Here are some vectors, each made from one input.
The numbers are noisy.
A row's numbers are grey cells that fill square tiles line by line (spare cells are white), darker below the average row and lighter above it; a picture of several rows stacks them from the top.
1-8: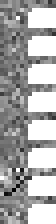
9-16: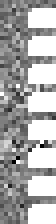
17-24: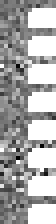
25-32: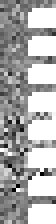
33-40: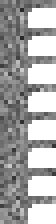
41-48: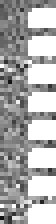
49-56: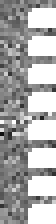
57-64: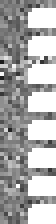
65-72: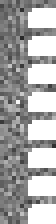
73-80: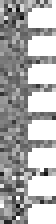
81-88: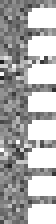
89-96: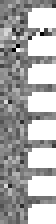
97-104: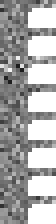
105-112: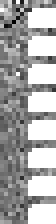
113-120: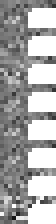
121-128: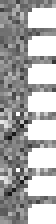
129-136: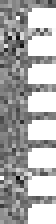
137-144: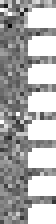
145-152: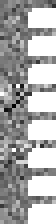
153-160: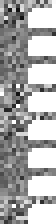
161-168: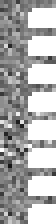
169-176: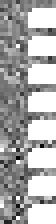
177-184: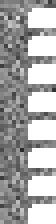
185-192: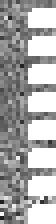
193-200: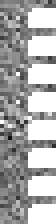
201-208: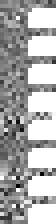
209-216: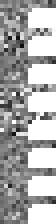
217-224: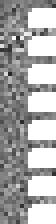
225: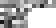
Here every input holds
either a point on each of two 4-point lines, or a list of up to two points on a 14-point line.
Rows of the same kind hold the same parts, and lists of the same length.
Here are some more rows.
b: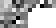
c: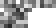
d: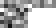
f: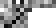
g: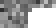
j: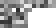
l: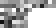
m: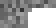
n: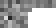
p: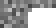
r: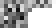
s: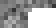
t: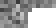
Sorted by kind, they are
b, c, d, f, j, l
g, n, t
m, p, s
r

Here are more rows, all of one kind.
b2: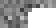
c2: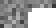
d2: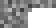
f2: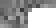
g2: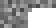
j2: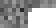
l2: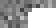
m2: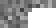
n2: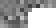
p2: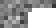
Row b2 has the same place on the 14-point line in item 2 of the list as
c2, d2, m2 and p2.
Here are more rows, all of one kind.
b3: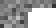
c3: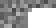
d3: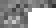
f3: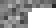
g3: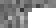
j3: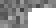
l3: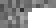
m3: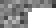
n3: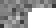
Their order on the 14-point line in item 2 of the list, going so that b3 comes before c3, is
n3, m3, b3, f3, c3, j3, d3, l3, g3.
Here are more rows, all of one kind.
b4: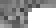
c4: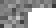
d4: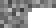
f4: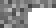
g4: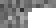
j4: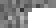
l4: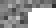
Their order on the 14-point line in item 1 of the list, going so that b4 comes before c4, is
b4, j4, g4, d4, f4, c4, l4.
